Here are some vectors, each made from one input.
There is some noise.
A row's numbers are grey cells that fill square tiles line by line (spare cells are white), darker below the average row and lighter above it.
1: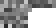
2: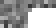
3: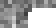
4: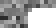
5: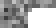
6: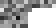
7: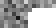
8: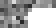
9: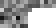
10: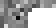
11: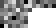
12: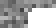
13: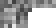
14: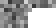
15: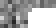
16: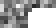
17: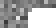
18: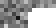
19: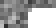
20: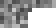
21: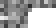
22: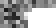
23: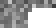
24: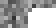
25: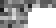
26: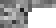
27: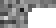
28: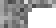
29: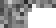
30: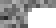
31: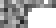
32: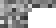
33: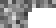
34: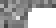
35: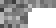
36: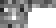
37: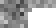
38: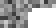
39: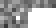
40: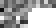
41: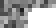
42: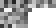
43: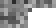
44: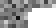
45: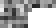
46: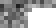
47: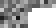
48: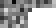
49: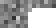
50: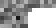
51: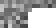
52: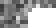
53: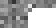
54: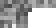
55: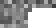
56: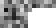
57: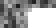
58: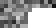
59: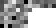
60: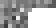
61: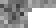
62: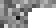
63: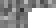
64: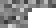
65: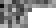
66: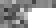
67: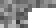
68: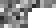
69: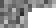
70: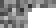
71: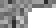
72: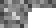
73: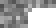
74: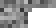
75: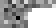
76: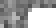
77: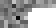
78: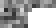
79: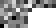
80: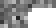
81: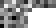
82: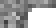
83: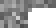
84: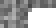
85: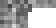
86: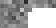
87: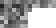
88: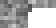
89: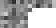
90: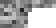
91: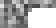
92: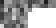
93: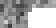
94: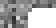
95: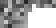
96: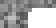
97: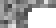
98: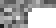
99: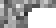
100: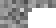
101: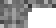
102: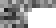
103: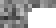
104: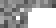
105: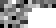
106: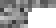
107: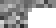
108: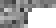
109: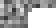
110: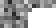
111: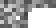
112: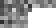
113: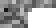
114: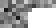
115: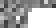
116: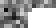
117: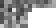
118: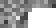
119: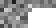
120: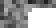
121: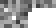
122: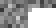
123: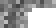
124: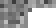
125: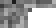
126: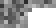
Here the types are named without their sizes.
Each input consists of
a list of points on a circle.
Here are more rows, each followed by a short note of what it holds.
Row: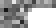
a list of one item
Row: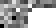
the empty list
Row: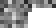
a list of two items
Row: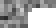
a list of one item
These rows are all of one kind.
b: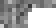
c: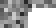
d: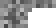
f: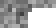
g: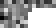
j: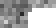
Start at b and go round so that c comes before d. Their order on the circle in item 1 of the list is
b, c, g, d, j, f.
